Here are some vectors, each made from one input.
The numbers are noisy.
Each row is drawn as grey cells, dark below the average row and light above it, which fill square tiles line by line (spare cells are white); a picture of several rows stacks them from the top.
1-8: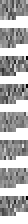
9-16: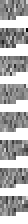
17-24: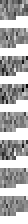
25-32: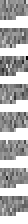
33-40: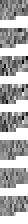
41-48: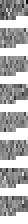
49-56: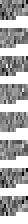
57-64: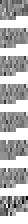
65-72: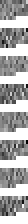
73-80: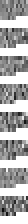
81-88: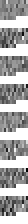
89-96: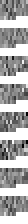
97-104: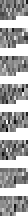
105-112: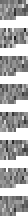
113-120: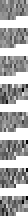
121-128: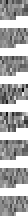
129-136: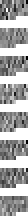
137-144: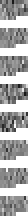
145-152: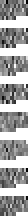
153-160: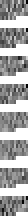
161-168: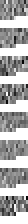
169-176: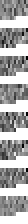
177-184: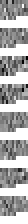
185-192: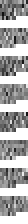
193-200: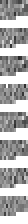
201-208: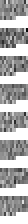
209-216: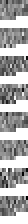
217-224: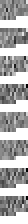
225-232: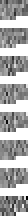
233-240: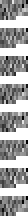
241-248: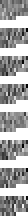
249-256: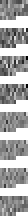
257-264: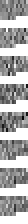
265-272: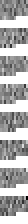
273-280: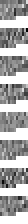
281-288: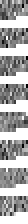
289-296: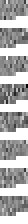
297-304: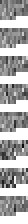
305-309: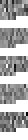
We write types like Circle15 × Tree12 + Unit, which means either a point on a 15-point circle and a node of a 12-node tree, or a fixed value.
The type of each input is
Bool × (Line10 + Line18).
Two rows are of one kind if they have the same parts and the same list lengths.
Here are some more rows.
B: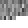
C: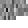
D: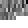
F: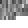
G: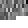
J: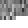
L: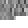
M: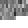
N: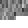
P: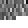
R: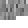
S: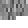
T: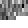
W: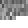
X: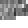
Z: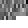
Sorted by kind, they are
B, D, F, G, J, M, N, P, W, X, Z
C, L, R, S, T

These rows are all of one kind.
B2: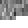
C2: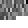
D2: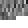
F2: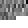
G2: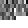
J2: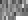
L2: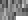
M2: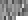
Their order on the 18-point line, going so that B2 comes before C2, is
L2, J2, D2, G2, M2, F2, B2, C2.
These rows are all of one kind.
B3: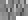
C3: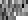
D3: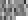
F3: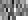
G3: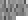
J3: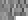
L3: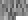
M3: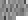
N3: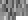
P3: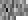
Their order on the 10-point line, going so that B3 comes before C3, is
N3, L3, J3, F3, B3, C3, M3, G3, P3, D3.
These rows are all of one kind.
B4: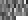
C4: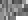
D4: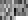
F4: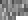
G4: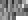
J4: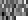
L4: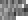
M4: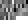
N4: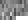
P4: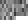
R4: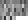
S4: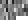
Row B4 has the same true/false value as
J4 and M4.
